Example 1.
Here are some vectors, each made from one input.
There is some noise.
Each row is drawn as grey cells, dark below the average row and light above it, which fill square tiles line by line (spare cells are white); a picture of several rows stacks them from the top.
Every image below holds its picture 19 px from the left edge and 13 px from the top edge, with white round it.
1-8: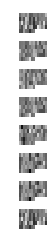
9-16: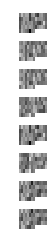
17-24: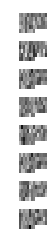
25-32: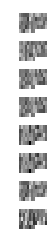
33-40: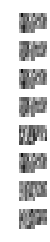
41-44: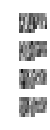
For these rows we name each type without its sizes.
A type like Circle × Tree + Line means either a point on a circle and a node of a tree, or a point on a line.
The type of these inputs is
Line.
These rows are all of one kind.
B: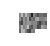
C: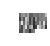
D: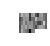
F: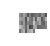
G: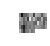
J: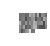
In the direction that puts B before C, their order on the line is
G, J, F, B, D, C.
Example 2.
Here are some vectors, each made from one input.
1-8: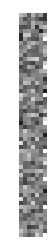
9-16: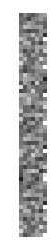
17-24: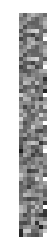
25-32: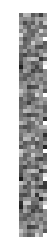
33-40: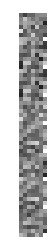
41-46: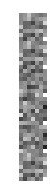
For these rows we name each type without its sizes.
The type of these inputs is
Line.
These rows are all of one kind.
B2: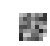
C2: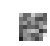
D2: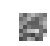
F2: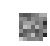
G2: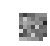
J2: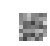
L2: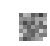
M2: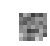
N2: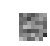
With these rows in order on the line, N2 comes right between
F2 and M2.
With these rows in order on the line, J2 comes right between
D2 and L2.
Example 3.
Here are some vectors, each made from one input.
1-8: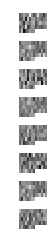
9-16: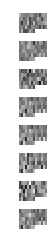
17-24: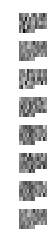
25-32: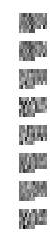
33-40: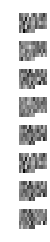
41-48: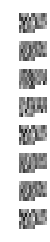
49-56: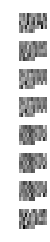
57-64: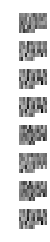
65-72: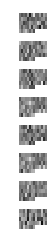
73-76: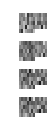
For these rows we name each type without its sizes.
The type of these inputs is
Tree.
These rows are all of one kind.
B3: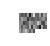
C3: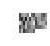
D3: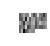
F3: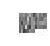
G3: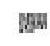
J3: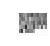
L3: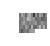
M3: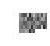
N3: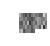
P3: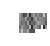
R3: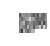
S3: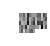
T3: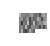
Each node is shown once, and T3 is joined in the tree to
F3 and N3.
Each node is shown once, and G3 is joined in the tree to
J3 and S3.
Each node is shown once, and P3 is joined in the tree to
M3 and N3.
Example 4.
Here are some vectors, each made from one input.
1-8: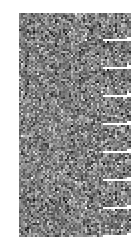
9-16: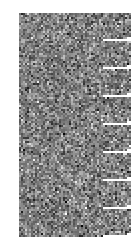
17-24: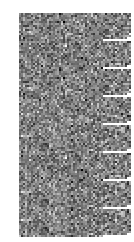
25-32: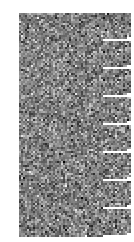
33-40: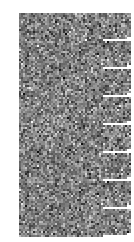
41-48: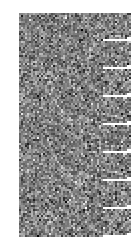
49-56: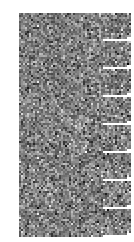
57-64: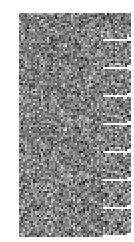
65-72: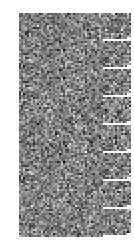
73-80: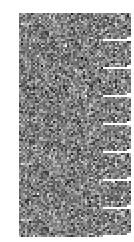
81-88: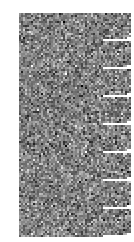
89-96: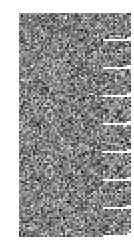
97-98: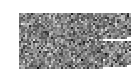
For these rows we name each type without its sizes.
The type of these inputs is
Label.
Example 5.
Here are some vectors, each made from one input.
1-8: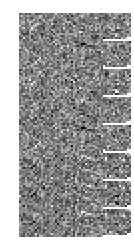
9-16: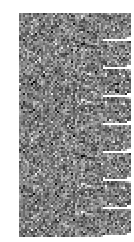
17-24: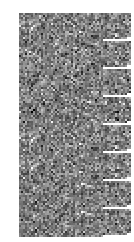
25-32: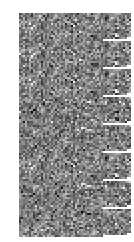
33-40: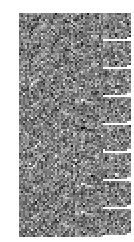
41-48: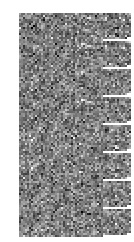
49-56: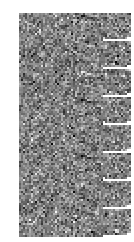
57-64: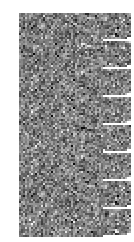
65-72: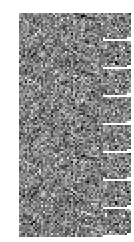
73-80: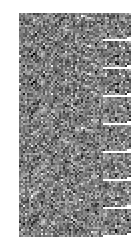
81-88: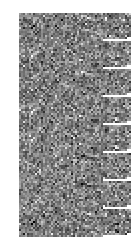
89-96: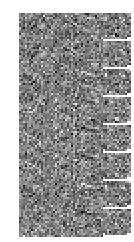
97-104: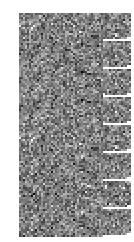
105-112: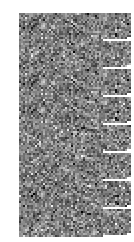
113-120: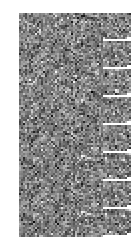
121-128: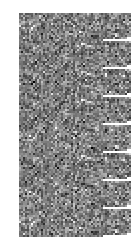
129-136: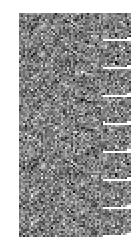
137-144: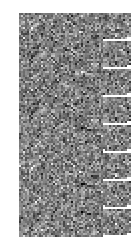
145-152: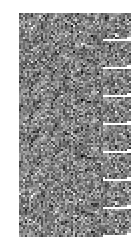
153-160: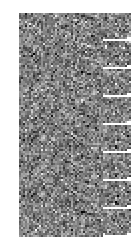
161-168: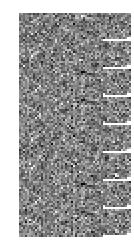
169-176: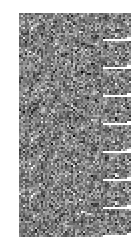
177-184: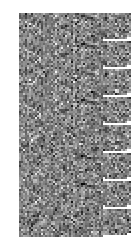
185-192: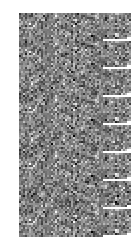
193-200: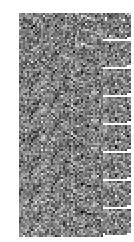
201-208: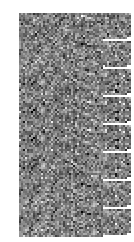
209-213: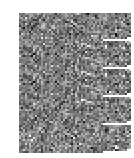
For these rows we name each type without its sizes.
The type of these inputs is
Circle.
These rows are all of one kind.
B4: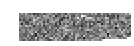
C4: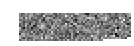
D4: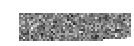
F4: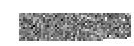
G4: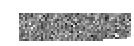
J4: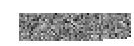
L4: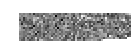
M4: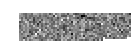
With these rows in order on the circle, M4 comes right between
G4 and J4.
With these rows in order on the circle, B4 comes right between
D4 and L4.
